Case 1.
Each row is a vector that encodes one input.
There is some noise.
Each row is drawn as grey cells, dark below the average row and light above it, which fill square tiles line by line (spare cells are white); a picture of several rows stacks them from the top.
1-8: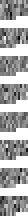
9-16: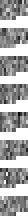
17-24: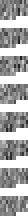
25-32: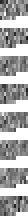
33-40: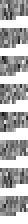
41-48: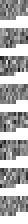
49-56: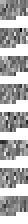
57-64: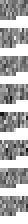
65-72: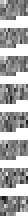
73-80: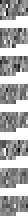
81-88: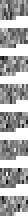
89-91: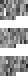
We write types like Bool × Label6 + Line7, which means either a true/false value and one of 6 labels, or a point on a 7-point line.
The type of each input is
Line8 × Tree9 × (Tree9 + Unit).
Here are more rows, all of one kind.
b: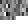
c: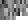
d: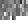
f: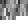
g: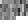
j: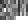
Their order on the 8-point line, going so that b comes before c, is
b, j, f, c, d, g.
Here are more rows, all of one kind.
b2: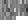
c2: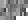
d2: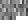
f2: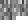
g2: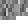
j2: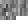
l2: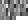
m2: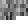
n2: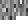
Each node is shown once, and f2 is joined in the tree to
c2, g2 and m2.
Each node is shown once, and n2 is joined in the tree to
d2 and l2.
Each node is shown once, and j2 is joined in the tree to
b2.
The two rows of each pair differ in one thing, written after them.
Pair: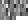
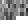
the node of the tree
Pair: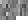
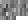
the node of the tree
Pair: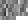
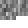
the node of the tree
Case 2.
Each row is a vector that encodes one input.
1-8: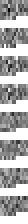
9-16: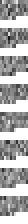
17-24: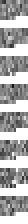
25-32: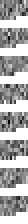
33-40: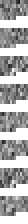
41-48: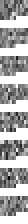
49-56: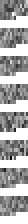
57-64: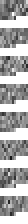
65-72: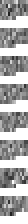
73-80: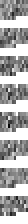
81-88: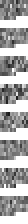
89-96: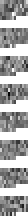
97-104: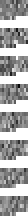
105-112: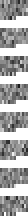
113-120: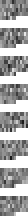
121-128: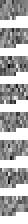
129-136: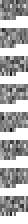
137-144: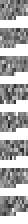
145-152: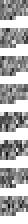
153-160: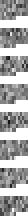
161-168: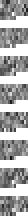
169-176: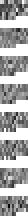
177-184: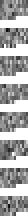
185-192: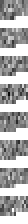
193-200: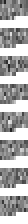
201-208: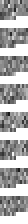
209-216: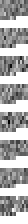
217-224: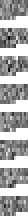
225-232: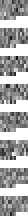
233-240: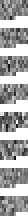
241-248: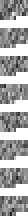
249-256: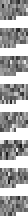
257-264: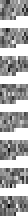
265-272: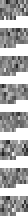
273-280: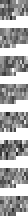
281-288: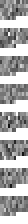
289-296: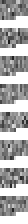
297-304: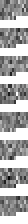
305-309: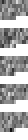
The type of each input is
Bool × Bool × Bool × Bool × Circle8 + Tree16 + Unit.
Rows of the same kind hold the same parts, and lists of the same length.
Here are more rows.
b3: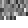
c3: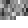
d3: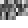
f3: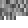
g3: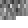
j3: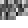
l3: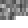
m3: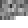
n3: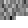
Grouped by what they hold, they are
b3, c3, f3
d3, j3
g3, l3, m3, n3

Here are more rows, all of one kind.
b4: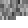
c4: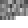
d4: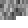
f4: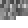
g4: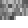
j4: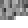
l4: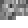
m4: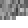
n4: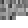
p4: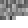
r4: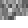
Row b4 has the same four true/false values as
c4, g4, l4 and m4.
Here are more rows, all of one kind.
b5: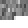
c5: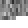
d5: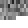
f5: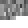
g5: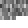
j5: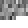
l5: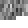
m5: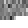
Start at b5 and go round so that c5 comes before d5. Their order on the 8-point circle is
b5, f5, c5, d5, g5, l5, m5, j5.
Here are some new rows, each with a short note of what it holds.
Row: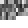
a fixed value
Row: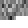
a point on an 8-point circle and four true/false values
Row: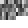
a fixed value
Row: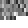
a node of a 16-node tree
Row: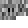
a node of a 16-node tree
